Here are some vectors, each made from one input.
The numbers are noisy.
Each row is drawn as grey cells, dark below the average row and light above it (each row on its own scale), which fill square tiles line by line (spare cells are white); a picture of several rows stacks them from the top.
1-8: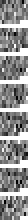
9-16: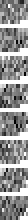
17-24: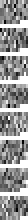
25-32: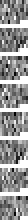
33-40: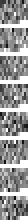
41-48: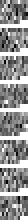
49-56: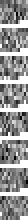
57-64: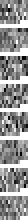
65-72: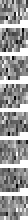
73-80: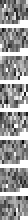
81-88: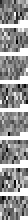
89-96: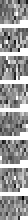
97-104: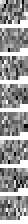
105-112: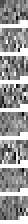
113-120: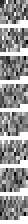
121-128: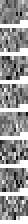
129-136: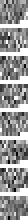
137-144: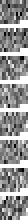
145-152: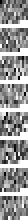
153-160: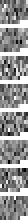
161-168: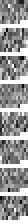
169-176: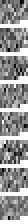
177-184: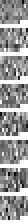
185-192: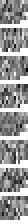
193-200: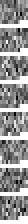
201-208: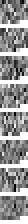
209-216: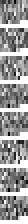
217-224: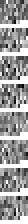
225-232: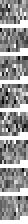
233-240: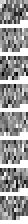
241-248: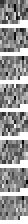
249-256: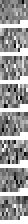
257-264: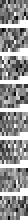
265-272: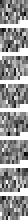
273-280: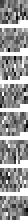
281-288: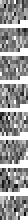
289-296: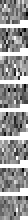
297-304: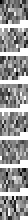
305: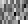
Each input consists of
one of 10 labels, together with either a fixed value, or three true/false values.
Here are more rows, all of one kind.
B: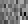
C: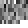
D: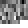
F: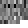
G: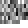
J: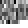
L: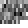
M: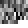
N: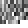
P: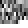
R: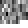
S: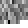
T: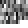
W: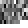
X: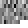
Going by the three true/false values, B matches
C, F, W and X.
